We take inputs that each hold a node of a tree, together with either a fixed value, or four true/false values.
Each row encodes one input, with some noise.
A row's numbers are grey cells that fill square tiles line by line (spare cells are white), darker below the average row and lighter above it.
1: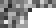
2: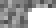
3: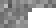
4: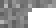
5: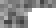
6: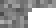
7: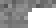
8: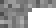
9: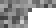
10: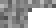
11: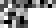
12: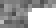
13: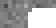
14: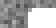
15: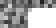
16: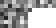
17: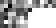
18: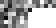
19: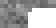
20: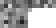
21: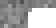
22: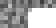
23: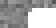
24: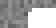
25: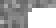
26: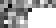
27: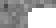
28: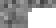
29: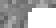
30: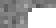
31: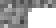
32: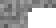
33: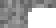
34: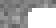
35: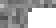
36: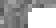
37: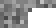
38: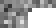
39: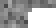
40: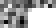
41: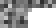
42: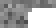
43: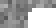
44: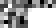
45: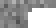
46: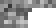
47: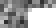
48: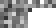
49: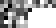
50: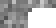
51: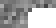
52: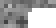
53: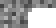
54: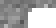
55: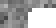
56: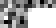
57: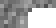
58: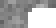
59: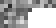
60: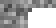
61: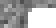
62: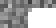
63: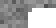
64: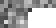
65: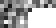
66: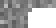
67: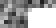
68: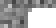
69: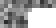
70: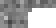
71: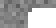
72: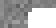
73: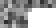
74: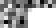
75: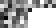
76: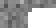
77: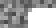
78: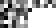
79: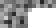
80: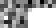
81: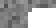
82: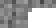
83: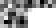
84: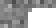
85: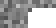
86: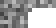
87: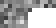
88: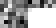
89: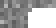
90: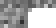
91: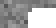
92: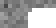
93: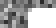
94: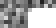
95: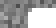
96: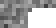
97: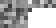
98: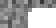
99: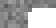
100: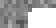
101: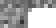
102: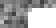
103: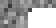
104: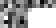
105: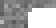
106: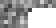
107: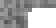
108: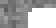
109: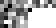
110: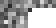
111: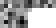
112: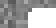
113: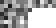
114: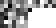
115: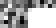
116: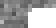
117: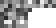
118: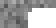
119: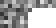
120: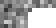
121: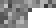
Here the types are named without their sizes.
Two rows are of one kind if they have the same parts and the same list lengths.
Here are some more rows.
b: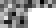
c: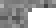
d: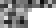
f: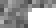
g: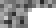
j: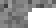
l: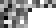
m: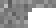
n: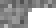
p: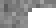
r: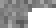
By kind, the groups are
b, c, d, g, j, l, m, n, p, r
f

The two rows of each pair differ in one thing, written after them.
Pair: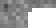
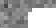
the node of the tree
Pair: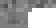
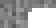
one of the four true/false values
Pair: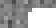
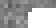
one of the four true/false values
